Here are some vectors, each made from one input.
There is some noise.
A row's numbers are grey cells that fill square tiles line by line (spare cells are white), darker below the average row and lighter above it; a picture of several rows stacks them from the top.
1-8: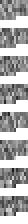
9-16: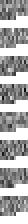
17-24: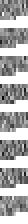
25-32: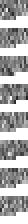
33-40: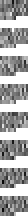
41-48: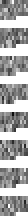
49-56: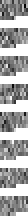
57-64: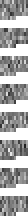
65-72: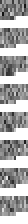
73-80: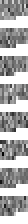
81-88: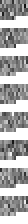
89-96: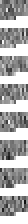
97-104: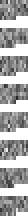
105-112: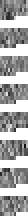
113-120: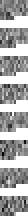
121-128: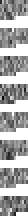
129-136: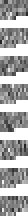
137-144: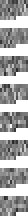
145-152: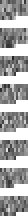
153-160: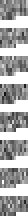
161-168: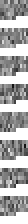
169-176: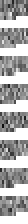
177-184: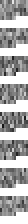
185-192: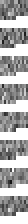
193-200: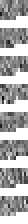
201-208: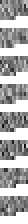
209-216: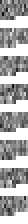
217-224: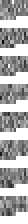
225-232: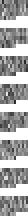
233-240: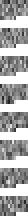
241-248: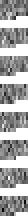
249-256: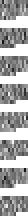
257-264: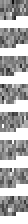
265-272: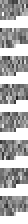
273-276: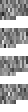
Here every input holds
a point on a 7-point line, together with either a point on a 10-point line, or a point on a 14-point line.
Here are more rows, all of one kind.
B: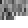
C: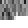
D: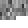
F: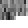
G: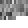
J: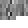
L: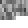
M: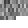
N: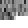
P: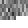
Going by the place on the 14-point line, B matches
L and M.
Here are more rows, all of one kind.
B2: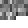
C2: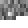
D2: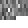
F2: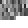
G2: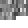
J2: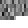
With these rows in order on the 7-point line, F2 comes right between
D2 and J2.
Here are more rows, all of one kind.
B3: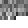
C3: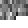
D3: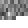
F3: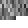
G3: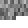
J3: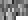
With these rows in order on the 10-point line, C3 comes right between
F3 and J3.
